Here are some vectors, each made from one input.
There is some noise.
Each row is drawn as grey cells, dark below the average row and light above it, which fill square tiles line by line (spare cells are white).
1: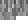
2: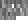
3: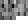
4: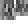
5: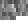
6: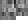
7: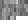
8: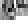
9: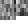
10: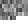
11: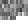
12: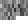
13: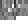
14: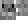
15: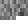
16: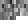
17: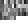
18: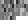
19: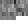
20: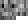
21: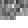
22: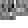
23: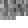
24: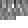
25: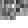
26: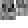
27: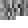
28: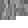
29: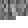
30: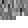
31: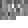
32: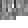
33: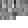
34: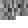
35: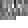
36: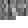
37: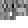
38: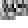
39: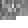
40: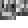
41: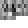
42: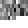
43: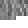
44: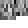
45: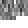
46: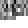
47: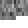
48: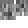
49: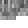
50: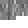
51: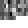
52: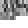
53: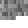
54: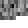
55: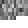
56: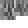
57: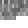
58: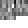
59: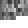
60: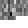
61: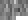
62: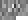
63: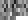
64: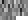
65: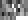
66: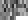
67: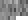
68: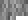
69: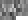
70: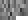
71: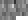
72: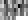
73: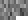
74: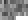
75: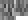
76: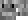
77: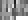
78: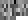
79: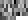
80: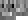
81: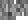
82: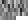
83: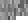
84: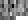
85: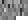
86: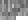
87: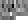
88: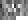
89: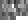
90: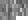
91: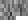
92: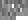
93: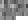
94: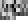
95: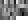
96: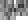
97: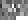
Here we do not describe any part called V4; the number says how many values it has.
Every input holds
a true/false value, together with either a point on a 5-point line, or a list of up to two values of V4.
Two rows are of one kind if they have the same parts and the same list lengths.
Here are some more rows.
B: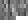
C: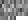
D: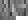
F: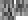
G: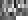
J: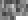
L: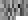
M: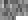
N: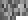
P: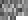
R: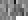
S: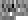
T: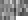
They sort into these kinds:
B, D, F, G, J, L, M, R
C, P
N, S
T

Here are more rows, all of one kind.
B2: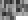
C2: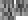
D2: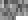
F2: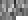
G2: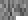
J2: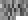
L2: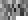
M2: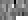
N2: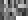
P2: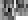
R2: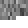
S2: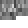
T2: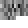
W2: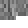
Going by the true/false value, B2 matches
D2, F2, M2 and S2.
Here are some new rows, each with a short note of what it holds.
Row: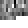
a true/false value, together with a list of one item
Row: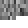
a true/false value, together with a list of one item
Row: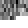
a point on a 5-point line and a true/false value
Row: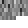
a true/false value, together with the empty list
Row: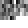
a point on a 5-point line and a true/false value
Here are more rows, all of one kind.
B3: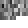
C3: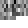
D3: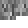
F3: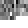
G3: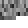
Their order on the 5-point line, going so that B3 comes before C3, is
B3, D3, F3, C3, G3.
